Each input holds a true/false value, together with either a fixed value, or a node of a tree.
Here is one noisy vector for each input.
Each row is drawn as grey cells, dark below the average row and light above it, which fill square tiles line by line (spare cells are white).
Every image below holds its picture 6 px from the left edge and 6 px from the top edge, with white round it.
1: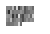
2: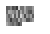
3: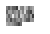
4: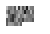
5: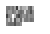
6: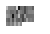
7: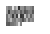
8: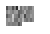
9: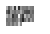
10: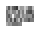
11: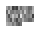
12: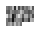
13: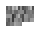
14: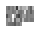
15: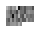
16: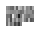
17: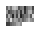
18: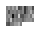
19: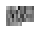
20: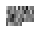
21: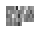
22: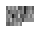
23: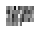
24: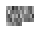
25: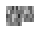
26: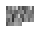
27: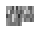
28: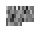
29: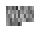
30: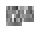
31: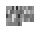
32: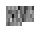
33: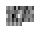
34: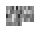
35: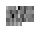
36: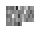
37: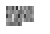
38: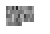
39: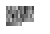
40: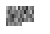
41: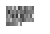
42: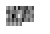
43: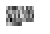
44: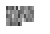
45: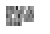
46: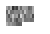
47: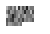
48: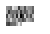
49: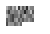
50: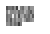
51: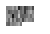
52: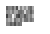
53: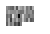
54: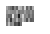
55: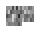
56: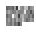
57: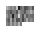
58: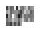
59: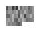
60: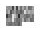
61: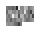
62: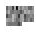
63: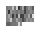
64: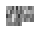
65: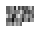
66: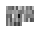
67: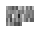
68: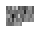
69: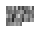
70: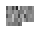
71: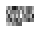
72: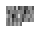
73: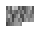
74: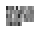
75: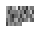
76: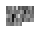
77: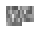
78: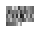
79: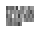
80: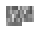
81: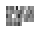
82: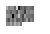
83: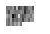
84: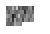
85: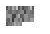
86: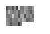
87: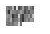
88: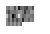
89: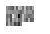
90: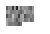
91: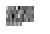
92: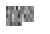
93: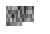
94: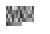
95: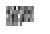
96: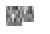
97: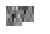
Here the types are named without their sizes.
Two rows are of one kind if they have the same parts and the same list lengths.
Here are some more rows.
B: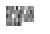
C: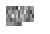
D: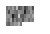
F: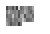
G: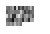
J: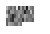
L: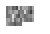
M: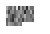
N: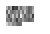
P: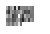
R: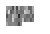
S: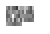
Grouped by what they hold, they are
B, C, D, F, G, L, N, P, R, S
J, M

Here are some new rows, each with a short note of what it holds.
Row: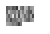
a node of a tree and a true/false value
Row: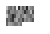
a true/false value
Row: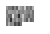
a true/false value
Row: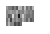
a true/false value
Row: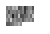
a node of a tree and a true/false value
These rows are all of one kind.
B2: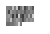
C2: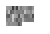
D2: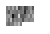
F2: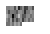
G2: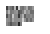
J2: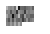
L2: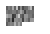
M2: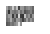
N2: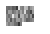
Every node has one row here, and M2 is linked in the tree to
B2.
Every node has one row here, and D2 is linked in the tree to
B2, F2 and G2.
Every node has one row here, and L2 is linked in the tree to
G2 and N2.
